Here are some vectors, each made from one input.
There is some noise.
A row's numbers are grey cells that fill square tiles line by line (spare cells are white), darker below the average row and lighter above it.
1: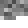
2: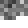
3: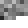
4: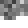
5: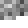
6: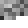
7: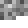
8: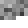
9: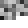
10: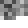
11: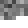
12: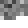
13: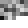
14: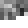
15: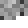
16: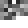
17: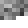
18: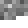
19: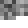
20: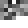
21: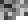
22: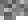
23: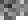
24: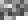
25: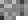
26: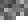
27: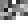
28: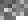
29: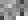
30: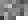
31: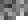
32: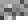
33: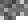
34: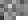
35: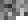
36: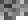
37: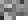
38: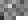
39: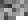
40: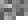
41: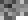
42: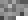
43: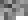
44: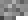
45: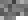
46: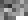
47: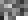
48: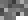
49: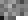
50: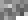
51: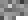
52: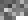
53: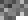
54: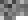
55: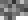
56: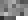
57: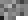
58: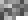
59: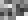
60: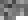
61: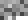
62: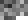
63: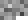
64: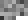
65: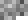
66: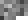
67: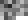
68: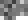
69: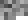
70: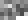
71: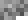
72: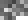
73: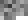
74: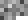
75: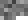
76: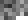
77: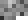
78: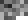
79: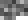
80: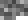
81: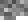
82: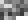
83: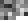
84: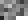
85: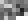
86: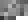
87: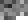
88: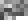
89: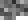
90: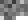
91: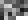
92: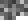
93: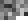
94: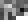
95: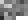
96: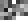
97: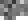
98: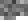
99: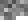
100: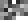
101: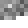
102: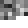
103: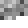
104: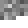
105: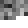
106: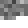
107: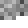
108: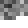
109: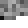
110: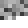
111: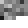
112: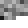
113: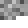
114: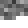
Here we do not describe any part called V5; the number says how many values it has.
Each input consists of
a list of up to two items, each a true/false value and a value of V5.
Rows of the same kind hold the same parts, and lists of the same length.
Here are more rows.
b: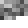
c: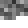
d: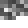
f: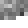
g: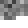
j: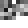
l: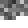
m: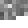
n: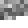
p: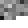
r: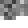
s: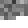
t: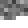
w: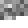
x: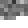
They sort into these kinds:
b, f, m, n, p, w
c, d, g, l, r, s, t, x
j

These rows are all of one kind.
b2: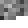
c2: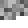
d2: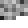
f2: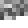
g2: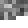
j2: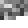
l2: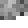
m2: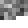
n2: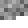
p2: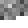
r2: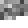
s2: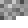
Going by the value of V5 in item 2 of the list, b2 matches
d2, m2 and r2.
